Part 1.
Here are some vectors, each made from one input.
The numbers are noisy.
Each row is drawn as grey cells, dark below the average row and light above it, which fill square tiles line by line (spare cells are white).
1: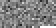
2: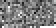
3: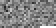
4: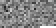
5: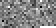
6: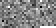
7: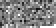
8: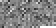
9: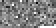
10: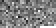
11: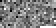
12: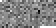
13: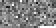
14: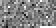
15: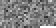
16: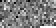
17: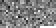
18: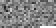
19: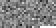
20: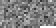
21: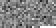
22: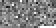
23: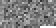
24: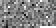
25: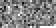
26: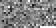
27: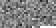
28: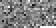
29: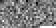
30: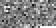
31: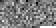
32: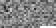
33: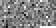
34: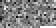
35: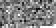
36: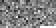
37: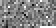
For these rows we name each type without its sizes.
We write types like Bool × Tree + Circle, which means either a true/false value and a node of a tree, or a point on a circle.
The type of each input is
Label × Label.
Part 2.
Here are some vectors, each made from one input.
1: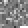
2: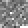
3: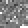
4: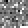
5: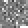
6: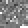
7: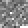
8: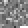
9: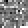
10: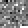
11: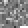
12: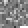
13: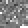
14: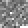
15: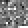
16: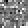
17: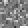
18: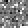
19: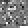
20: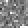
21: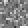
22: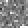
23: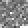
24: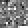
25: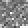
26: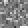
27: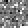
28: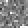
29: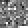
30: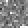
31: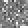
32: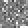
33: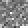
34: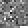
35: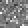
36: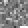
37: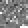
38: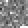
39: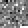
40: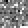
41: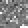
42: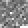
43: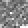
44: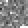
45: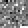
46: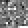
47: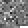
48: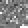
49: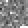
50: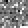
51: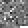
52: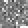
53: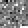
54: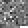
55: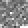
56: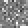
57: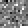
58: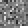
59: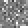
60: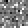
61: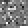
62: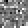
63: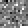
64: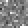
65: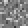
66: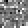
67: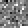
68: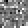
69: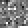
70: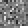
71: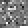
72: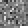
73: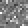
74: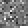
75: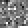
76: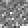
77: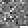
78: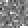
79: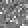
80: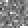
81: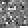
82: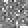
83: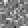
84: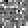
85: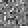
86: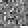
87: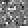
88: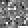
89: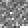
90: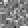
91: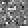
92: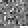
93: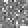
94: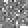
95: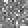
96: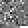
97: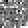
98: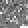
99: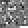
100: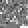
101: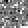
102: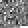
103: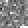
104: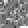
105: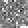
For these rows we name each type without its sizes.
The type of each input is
Label + Line.
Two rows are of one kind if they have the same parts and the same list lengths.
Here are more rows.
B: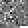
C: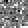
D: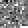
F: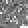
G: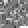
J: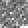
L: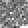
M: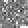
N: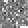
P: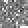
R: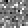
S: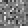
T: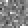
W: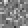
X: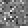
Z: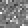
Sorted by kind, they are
B, C, D, R, S, X
F, G, J, L, M, N, P, T, W, Z

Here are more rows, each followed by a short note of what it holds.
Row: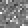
a label
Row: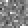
a label
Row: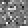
a point on a line
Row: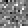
a point on a line
